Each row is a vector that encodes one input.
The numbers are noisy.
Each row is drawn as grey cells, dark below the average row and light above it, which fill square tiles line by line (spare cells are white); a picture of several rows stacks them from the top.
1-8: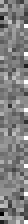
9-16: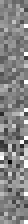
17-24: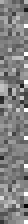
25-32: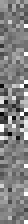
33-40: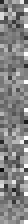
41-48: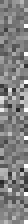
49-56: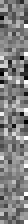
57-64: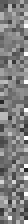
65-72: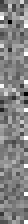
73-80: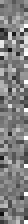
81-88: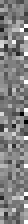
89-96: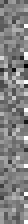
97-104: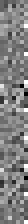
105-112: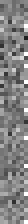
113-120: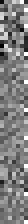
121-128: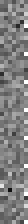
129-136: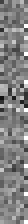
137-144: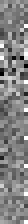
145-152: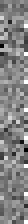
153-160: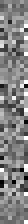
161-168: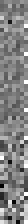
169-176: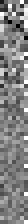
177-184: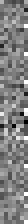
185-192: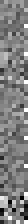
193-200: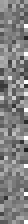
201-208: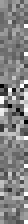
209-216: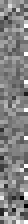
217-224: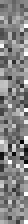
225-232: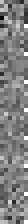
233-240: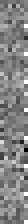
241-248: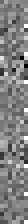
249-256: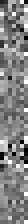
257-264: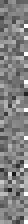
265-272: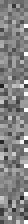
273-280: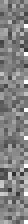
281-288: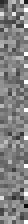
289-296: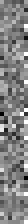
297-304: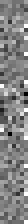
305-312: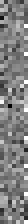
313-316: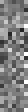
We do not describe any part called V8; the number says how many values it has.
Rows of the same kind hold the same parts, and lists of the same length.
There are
5 kinds of row.
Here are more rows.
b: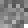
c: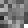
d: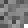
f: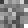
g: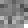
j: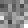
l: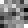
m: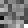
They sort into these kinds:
b
c, d, m
f
g, j
l

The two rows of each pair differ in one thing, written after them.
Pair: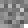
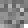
the place on the 9-point line
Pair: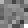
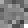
the node of the tree
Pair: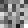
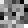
the place on the 9-point line
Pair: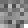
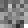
the node of the tree
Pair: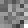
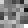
the node of the tree
